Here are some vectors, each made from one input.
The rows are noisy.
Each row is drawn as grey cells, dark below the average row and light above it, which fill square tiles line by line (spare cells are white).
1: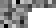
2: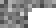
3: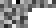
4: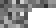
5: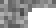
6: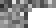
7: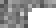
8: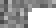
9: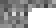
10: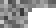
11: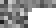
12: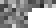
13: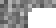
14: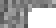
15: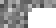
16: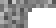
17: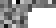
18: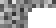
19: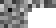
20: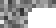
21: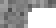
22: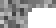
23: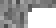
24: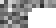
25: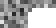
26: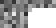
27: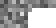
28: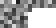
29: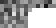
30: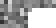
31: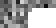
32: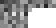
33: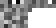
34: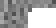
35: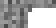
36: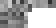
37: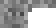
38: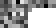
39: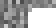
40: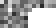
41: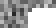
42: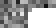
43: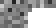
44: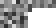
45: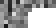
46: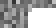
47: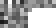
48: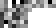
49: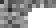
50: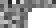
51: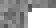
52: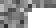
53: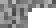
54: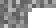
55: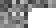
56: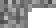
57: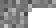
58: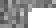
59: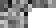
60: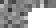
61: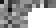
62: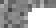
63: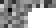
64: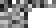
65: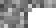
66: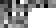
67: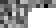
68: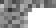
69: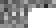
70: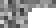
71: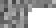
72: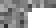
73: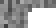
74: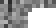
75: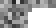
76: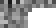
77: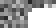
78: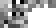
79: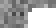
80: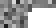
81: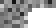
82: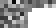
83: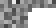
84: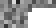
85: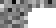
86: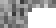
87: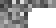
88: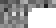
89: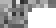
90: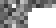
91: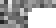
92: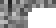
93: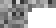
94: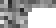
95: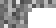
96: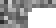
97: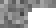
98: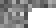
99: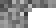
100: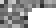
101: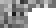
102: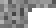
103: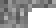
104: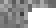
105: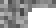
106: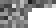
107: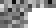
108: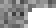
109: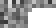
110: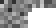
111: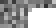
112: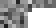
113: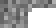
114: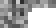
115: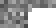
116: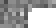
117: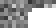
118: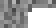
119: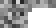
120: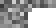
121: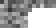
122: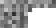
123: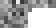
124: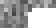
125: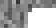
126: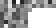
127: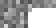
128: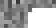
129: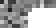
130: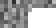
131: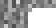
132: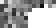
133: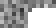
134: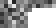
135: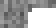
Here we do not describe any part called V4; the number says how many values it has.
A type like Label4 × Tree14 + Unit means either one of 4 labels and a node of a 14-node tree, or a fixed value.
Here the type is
List2(Line5 × V4).
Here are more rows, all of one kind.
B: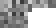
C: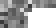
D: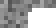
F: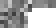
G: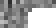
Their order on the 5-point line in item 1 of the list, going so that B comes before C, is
G, F, B, C, D.
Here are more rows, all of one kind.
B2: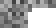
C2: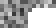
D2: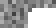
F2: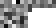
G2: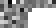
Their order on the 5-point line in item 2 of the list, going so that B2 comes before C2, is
D2, F2, B2, G2, C2.
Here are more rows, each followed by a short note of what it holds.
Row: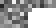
a list of one item
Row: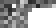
the empty list
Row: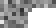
a list of two items
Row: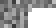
a list of one item
